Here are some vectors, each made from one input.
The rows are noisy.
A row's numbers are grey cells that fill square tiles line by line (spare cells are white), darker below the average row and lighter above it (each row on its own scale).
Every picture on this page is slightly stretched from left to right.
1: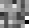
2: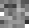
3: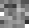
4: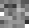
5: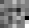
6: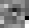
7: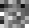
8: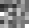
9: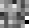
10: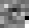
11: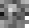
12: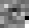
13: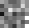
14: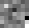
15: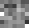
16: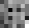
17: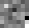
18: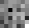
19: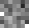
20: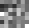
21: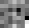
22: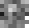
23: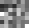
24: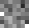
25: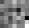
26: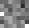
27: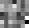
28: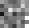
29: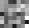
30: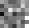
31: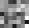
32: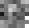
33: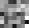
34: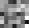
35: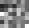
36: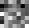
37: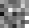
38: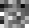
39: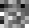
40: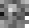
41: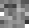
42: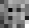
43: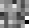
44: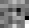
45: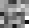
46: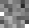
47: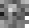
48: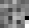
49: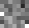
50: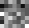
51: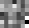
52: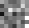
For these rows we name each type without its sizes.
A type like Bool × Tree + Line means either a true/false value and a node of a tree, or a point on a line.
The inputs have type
Bool × Bool × Bool + Line × Line.
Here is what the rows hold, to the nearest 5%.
About 25% of them hold a point on each of two lines. The rest hold three true/false values.
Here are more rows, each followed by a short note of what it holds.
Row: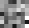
three true/false values
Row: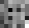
a point on each of two lines
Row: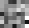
three true/false values
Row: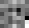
a point on each of two lines
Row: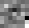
a point on each of two lines
